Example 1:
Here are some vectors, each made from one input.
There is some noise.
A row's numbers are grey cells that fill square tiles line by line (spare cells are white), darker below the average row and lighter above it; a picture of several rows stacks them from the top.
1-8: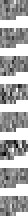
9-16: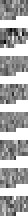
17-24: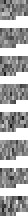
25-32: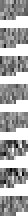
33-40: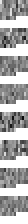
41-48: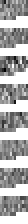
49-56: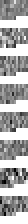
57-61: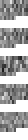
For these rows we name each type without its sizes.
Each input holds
either a fixed value, or a node of a tree.
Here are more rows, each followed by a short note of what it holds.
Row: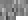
a node of a tree
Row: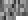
a node of a tree
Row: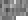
a node of a tree
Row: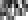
a fixed value
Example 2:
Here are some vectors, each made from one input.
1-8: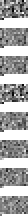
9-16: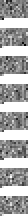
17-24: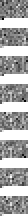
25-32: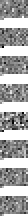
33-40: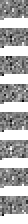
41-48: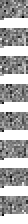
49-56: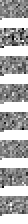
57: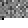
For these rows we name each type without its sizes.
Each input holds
either a fixed value, or four true/false values.
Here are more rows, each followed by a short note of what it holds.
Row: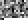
a fixed value
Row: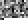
a fixed value
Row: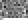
four true/false values
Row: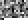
a fixed value
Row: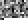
a fixed value
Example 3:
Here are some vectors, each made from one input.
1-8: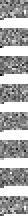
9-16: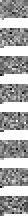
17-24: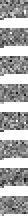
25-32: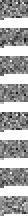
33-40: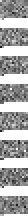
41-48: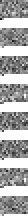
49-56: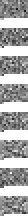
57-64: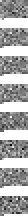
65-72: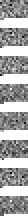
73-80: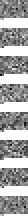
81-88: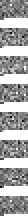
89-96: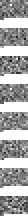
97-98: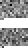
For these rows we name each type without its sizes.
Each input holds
four true/false values.
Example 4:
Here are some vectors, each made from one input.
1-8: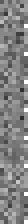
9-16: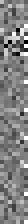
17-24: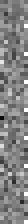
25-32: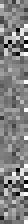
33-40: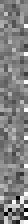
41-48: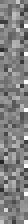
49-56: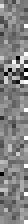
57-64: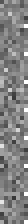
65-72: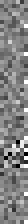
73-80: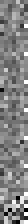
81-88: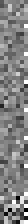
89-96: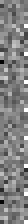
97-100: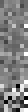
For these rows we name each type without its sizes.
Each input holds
either a fixed value, or a node of a tree.
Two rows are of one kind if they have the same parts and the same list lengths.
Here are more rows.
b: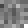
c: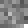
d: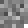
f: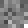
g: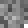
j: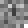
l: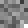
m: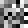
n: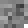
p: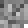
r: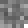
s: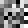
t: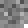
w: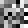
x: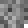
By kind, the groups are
b, c, d, f, g, j, l, n, p, r, t, x
m, s, w

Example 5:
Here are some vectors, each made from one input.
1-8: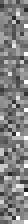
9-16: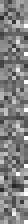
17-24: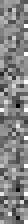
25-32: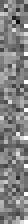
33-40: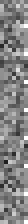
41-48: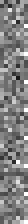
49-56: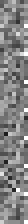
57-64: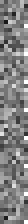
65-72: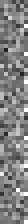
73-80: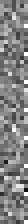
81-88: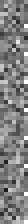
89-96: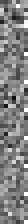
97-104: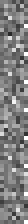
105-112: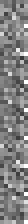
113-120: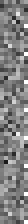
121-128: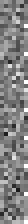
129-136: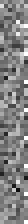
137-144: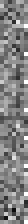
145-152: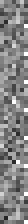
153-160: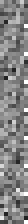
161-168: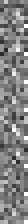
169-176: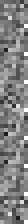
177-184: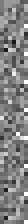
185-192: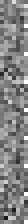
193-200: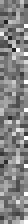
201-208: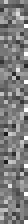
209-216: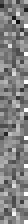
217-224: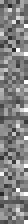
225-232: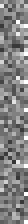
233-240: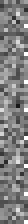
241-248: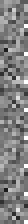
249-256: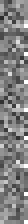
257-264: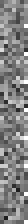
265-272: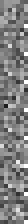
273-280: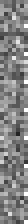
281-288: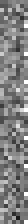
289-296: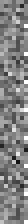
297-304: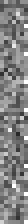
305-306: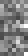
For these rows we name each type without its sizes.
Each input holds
a point on a circle.
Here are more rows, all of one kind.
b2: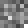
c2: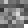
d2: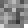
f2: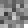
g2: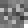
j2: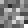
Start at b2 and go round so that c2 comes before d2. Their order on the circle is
b2, c2, j2, g2, f2, d2.
